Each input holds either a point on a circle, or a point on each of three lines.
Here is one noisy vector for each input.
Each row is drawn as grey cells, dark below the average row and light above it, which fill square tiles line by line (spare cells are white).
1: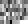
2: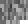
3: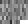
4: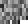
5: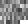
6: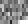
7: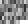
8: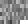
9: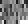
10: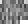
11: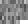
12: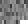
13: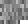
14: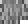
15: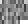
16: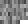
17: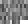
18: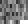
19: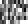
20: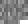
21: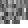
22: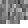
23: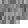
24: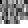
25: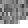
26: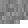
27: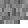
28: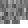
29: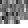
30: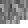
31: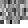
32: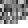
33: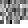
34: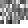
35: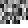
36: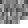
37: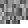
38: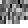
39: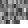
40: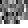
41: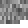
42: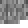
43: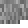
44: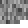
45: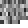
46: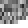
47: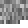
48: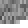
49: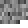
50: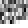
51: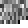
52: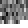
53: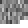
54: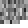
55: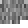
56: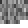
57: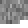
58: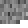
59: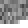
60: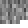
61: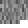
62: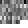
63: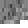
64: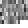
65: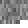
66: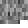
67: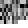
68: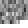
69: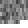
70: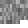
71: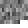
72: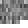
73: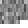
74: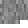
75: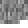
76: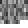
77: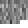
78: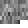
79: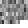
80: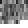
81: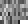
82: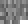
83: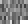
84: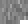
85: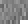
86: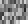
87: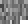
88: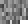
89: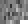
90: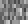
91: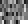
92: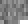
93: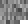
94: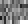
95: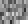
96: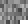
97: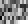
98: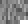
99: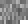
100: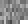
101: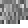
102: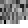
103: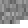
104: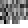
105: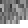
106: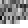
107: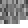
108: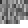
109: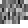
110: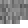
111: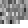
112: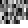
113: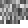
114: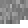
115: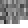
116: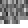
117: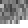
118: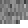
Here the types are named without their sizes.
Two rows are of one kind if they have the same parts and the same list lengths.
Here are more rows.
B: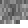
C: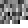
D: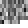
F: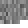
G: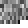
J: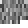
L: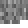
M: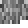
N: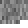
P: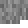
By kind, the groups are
B, C, D, N
F, G, J, L, M, P

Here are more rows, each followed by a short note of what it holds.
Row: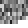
a point on each of three lines
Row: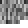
a point on each of three lines
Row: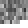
a point on a circle
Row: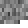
a point on a circle
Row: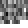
a point on each of three lines
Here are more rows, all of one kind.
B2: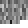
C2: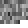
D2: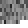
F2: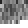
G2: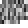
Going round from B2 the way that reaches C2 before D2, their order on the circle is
B2, G2, F2, C2, D2.
